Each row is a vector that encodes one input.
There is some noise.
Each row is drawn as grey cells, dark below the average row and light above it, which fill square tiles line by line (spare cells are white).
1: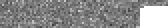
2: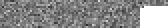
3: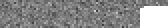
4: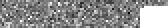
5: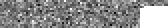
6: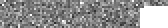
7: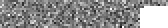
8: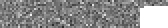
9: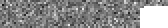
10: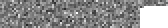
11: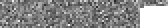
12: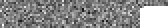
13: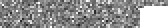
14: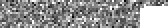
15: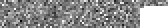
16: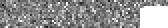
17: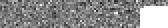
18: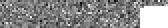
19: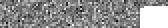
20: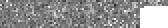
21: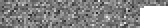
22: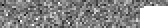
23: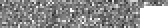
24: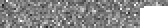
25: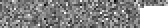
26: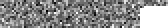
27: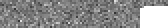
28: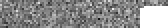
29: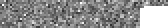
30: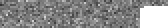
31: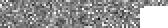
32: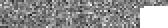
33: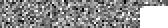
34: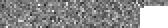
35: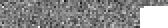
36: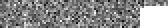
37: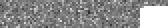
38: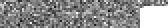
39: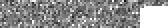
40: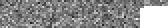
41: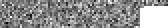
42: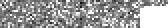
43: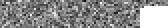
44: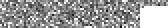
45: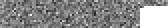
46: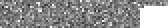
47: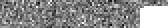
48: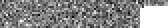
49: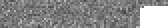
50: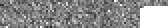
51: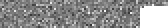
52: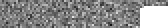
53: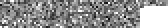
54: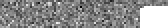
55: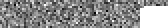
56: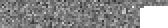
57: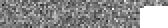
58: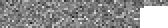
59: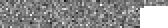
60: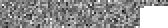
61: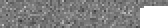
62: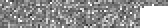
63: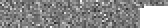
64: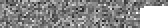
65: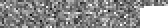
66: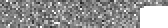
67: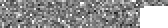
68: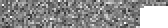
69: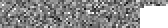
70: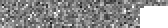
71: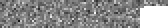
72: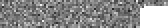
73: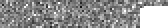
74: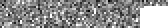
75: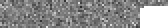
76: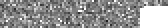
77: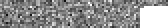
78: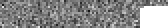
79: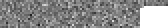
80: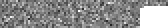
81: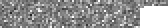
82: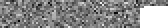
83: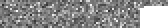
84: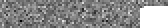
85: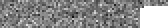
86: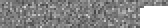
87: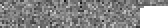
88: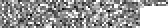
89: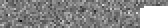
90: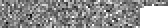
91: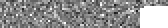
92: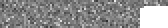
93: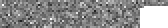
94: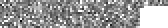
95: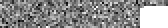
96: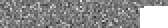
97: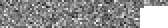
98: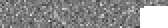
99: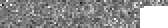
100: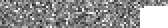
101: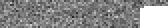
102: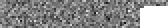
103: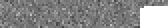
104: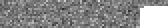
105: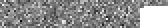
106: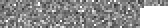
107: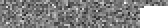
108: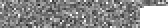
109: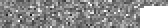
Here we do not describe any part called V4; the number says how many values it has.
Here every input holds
a true/false value, together with either a point on a 5-point line, or a value of V4.
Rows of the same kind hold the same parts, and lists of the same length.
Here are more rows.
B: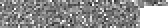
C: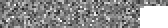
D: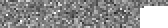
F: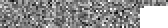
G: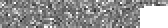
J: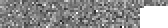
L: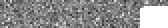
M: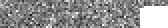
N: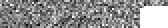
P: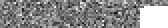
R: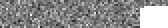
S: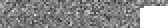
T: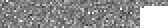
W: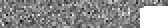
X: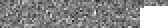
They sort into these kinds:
B, D, G, N, P, R, S, T, X
C, F, J, L, M, W

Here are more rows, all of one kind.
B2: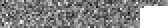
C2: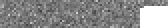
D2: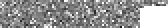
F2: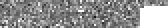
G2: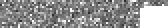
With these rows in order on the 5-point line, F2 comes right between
B2 and D2.
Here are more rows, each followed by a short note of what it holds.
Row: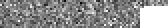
a point on a 5-point line and a true/false value
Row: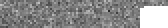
a point on a 5-point line and a true/false value
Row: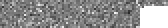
a point on a 5-point line and a true/false value
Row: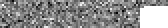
a point on a 5-point line and a true/false value
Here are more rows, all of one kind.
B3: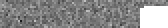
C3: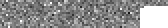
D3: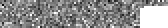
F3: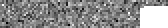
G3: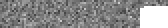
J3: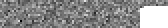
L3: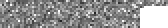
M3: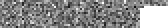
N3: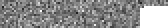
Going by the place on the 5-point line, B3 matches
D3 and L3.
